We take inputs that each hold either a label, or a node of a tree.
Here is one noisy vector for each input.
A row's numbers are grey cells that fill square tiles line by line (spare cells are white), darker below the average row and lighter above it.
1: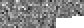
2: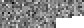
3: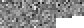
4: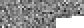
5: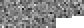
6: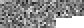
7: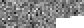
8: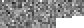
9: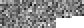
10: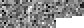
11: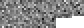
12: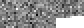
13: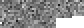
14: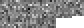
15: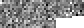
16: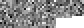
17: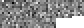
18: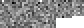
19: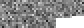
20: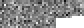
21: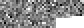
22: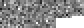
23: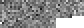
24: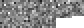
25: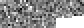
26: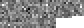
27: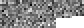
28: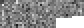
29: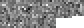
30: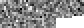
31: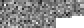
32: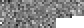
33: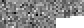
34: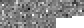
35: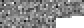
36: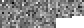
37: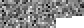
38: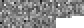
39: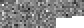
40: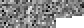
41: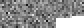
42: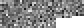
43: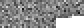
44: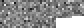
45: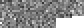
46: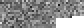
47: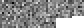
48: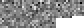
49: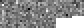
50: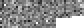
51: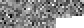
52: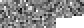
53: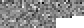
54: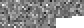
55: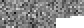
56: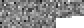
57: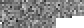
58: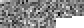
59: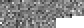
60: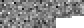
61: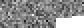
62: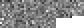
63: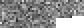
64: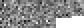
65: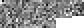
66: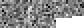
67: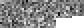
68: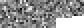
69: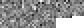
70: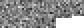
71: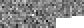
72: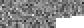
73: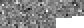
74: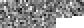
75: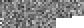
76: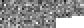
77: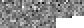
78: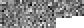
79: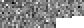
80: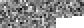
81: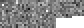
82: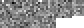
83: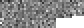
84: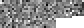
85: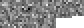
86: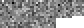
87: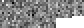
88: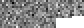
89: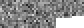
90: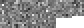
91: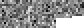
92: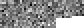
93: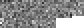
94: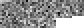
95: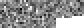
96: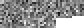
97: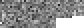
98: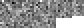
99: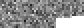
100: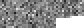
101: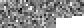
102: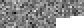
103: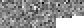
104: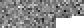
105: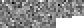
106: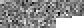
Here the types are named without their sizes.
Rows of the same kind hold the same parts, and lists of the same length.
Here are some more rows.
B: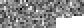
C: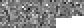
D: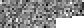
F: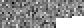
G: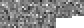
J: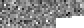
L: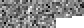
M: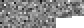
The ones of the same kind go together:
B, D, L
C, F, G, J, M

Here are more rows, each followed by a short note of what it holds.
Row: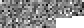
a label
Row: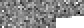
a node of a tree
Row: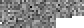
a node of a tree
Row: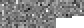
a node of a tree
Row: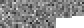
a node of a tree
